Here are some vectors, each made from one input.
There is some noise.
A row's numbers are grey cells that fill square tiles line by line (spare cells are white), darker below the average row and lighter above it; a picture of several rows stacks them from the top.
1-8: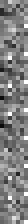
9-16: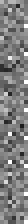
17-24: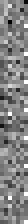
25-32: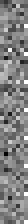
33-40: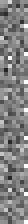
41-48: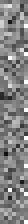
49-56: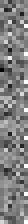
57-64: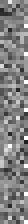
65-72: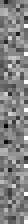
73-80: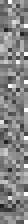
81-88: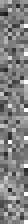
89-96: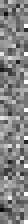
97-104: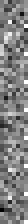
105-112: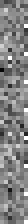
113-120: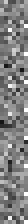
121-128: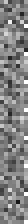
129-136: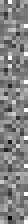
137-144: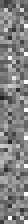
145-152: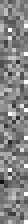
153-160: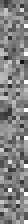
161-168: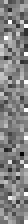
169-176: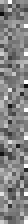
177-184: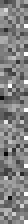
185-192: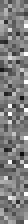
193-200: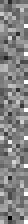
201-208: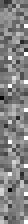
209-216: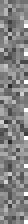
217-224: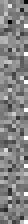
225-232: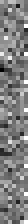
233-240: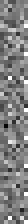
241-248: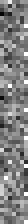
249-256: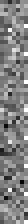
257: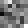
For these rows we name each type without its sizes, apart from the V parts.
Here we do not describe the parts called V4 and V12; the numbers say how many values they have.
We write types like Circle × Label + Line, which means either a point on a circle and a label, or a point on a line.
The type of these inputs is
(Label + Line) × V4 + V12.
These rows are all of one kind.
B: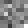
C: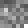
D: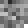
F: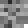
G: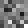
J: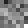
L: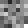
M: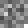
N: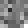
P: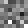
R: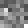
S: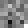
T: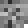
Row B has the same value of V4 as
M, N and S.
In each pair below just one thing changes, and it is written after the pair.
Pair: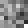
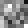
the value of V4
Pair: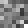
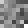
the label
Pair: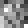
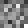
the label
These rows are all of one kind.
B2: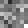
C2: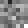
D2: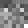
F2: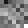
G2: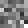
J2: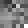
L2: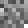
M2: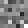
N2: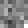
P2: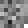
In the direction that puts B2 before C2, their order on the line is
J2, D2, B2, M2, N2, C2, P2, L2, F2, G2.
